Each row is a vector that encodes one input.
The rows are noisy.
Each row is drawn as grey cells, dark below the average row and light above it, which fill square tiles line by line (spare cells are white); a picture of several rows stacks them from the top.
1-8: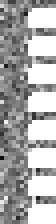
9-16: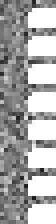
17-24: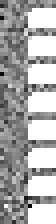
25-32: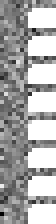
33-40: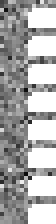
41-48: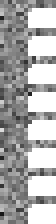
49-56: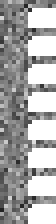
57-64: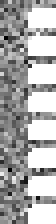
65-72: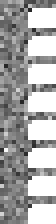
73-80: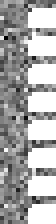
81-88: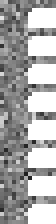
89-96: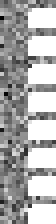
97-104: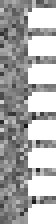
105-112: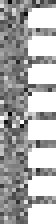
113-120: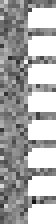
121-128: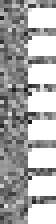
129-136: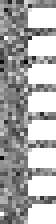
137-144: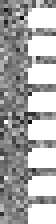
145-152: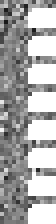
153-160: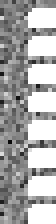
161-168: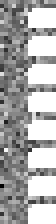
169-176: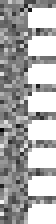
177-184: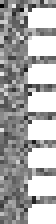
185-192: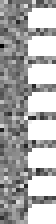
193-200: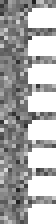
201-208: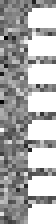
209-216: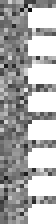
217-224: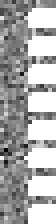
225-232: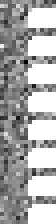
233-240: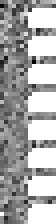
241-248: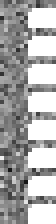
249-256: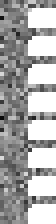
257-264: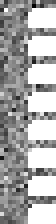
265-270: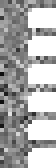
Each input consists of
a point on a 7-point line and a true/false value.
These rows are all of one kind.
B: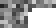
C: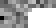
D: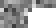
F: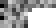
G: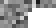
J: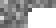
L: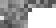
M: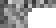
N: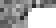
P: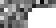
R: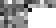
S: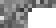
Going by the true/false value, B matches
C, D, F and G.
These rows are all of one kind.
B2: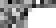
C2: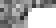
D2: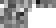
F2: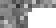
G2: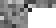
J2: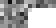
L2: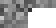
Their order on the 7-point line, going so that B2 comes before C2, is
G2, L2, F2, D2, J2, B2, C2.
